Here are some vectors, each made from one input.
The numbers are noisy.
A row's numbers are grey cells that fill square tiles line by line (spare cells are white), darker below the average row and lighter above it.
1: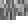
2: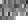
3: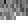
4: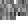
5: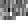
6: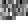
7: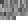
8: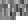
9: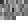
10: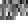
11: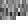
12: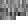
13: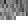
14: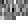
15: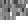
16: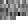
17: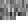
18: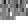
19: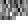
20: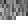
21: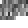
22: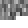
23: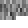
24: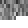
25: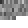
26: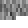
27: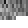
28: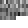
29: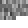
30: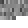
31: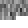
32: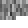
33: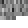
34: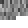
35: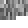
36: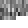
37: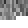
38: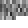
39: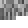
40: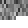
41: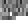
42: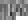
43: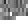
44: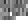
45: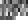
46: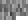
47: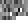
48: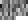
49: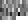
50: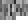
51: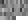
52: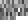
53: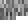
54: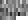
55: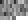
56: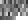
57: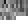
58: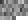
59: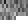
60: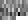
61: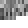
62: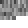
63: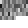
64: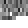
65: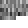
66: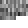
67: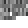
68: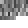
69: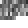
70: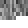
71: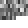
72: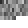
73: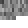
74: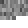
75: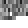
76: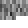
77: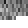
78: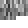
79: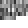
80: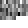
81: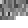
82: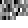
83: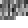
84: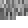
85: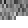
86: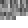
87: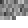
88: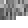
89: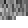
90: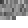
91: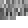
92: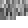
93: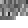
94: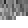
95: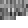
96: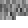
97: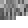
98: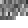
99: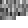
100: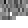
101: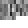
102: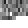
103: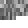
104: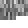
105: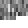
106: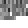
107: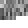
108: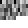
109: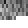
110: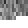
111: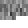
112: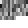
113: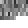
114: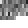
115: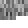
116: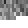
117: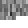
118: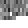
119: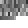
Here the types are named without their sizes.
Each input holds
a point on a line.
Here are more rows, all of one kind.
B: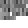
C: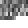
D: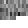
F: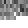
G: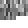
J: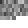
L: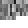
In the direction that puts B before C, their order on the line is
G, D, L, J, F, B, C.
